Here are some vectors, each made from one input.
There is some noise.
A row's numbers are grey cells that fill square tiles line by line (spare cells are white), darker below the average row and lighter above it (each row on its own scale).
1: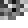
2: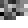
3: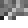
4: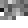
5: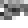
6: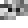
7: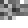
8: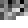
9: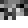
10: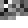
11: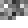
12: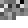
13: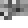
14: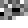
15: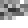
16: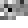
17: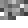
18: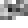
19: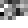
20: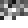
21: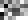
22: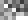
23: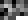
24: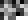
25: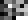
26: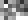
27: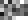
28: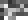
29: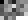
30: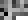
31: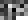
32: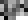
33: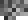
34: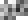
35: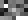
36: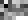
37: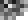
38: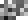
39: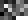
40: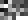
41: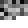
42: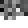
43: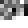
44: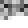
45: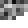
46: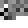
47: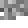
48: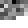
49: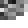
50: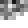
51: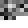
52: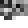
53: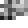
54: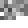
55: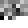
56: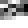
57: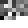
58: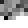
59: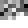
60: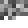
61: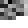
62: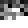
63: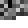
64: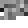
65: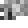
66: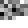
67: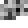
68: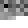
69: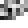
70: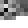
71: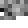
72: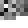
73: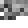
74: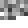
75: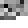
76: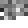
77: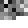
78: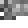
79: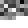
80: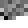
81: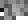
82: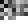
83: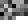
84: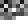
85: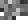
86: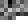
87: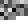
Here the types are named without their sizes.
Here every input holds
either a point on a line, or three true/false values.
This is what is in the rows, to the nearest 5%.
About 25% of them hold a point on a line. The rest hold three true/false values.
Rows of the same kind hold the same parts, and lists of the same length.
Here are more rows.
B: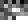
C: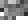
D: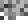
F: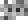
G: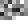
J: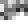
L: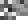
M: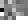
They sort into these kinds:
B, G, J
C, D, F, L, M

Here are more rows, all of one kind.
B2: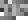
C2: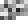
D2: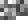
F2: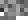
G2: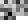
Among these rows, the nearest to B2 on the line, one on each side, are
C2 and F2.
